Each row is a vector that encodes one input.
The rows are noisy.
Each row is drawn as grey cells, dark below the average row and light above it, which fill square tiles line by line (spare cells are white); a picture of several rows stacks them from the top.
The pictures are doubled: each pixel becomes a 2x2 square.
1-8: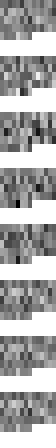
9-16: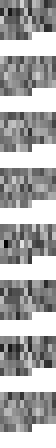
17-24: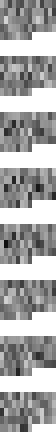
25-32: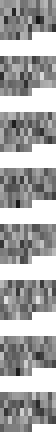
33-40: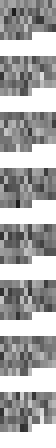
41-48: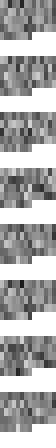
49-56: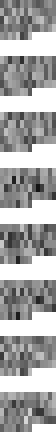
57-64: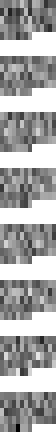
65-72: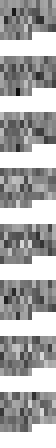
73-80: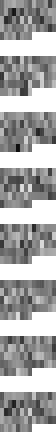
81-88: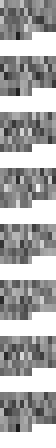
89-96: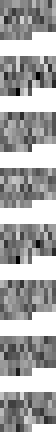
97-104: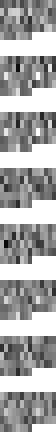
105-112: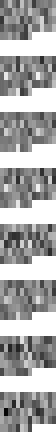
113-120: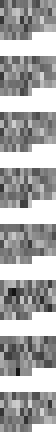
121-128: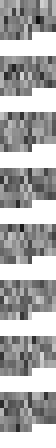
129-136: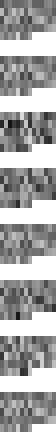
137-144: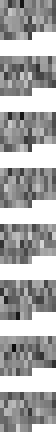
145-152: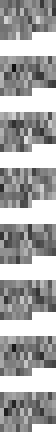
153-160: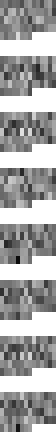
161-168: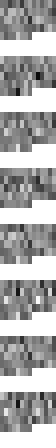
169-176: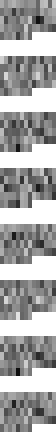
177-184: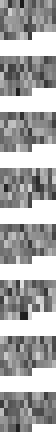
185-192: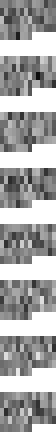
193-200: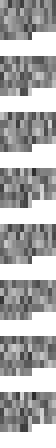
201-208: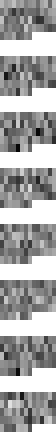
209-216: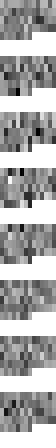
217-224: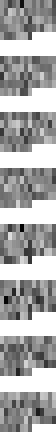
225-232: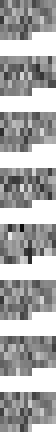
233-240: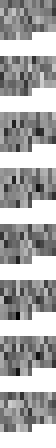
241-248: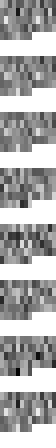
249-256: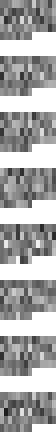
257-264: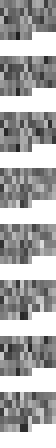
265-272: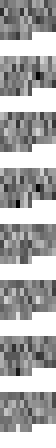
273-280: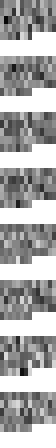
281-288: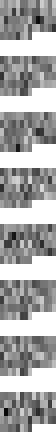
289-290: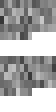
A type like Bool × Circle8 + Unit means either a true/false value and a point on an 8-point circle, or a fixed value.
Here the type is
Bool × Line5 + Line11.
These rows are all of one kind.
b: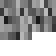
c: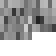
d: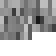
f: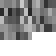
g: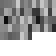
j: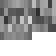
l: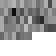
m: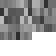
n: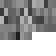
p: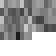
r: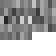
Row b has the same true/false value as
f, m, n and p.
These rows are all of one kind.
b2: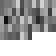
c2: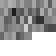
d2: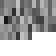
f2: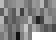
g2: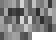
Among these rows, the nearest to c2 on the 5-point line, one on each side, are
d2 and f2.
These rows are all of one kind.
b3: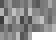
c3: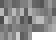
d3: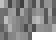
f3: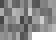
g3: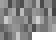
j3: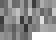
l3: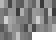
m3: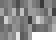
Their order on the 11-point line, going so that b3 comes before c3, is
j3, f3, b3, c3, m3, g3, l3, d3.
